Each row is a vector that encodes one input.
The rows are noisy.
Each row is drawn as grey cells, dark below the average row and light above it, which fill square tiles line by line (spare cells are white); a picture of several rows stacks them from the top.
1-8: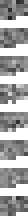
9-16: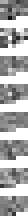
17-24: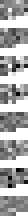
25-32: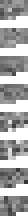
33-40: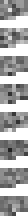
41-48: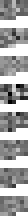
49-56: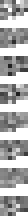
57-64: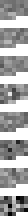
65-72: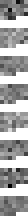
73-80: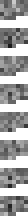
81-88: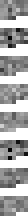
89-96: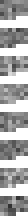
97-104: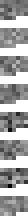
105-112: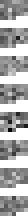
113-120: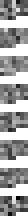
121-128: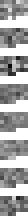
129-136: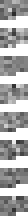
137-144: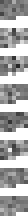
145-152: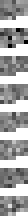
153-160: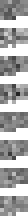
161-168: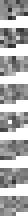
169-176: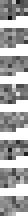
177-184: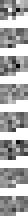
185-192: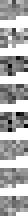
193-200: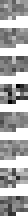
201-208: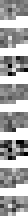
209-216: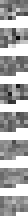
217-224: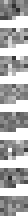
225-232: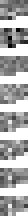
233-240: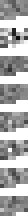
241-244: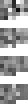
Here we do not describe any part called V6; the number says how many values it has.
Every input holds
a node of each of two 12-node trees, together with a list of up to two values of V6.
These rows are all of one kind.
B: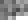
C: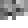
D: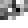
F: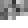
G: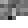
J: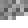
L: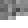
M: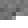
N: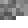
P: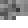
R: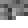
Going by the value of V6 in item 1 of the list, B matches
J and R.
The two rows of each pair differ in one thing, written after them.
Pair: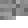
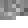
the node of one of the two trees
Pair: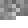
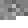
the node of one of the two trees
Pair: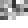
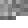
the node of one of the two trees
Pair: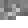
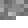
the value of V6 in item 1 of the list
